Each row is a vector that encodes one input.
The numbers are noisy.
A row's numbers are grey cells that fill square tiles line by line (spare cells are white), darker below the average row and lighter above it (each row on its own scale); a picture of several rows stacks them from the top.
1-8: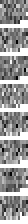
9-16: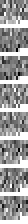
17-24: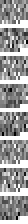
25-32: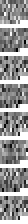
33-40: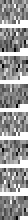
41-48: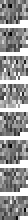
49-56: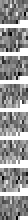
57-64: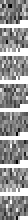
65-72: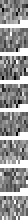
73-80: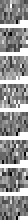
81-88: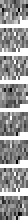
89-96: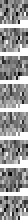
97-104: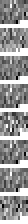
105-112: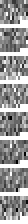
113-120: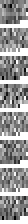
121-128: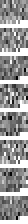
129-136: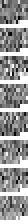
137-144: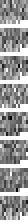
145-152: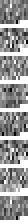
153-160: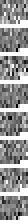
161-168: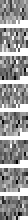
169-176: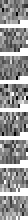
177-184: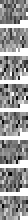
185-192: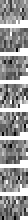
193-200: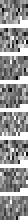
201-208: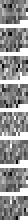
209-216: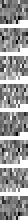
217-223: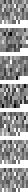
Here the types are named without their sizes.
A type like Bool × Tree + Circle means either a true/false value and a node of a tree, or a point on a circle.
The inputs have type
Bool × Bool × Bool + Circle.
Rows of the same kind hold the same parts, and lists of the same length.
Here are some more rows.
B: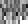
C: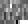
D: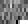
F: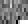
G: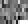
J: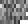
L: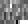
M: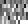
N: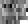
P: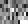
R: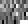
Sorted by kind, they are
B, M, P
C, D, F, G, J, L, N, R

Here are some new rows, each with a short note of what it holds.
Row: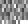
three true/false values
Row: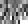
three true/false values
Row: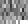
three true/false values
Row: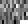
a point on a circle
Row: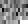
three true/false values
